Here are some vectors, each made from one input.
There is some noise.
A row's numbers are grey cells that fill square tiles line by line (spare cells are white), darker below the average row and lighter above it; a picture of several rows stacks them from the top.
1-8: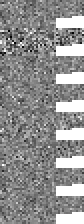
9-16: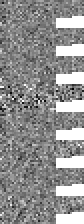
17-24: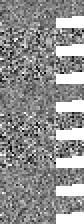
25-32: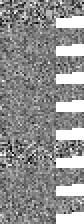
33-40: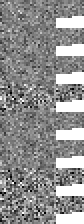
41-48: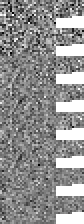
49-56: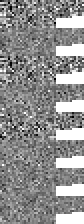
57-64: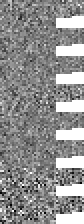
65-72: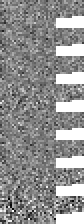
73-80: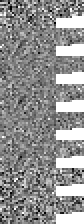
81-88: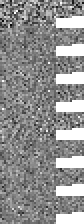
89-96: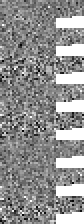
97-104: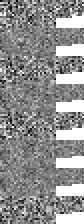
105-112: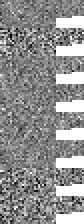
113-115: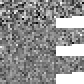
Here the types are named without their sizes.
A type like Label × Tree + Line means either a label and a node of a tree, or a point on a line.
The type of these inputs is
Bool × (Tree + Unit) + Line.
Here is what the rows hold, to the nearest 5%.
About 30% of them hold a point on a line. The rest hold a true/false value, together with either a fixed value, or a node of a tree.
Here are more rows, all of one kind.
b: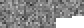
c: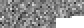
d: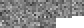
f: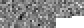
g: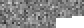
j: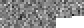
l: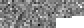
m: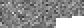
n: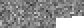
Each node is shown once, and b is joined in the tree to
g and j.
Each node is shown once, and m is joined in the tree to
f.
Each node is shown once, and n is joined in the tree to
d and j.
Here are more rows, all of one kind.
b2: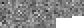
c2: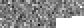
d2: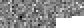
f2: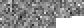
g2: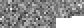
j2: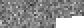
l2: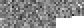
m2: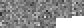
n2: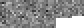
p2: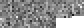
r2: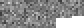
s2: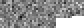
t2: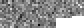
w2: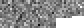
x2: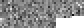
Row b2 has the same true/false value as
j2, m2, n2 and r2.
